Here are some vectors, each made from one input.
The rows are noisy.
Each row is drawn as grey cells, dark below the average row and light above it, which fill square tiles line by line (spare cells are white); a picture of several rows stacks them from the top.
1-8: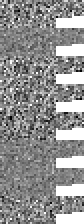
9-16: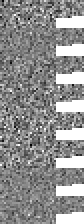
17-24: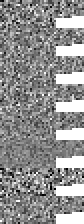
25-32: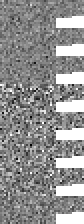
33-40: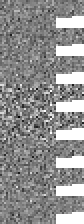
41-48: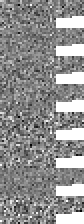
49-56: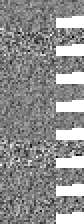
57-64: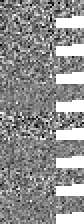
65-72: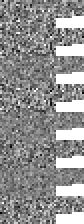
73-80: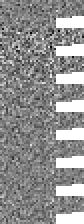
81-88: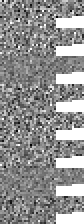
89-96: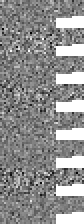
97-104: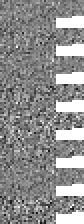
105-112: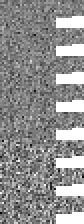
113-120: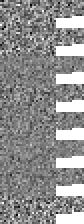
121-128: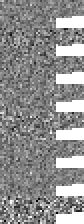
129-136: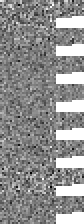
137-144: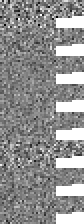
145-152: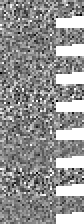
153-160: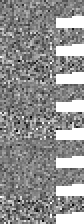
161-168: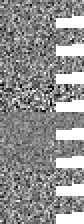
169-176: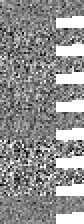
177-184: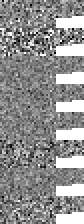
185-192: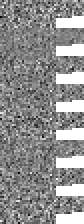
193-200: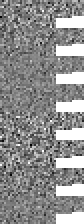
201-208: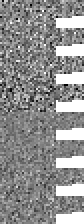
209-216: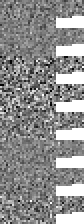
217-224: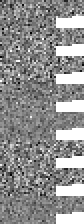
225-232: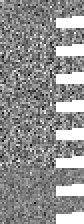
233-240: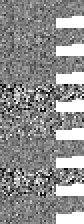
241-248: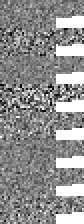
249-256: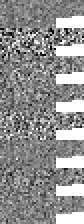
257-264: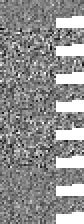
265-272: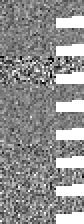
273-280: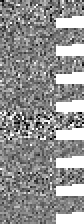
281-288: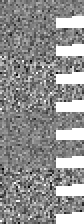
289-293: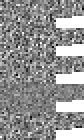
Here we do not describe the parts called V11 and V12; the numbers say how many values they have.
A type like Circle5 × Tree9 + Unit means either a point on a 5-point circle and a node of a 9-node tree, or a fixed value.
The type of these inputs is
Label6 × (Line5 + V11) + V12.
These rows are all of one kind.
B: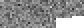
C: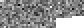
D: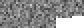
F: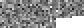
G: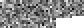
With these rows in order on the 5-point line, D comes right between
F and G.
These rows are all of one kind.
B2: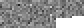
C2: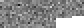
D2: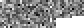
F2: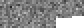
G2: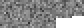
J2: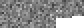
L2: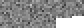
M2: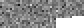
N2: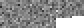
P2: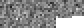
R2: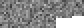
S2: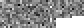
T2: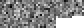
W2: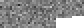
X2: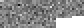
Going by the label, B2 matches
C2, T2, W2 and X2.
